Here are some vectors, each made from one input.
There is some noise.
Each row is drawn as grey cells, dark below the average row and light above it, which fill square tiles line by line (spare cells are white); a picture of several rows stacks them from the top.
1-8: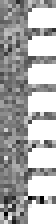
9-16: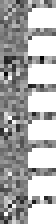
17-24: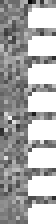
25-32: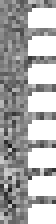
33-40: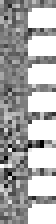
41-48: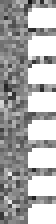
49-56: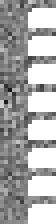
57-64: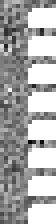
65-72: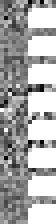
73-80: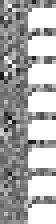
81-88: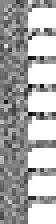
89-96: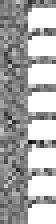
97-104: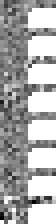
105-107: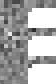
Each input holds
a list of up to two items, each a point on a 4-point line and a true/false value.
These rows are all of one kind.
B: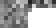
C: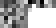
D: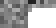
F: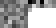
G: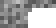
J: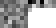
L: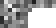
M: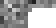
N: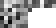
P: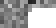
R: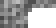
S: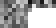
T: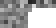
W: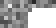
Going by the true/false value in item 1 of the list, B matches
G, N, R and S.
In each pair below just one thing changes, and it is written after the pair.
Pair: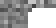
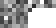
the true/false value in item 1 of the list
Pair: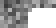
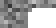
the true/false value in item 1 of the list
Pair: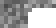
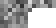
the true/false value in item 2 of the list
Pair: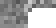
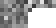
the place on the 4-point line in item 1 of the list
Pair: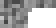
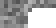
the true/false value in item 2 of the list
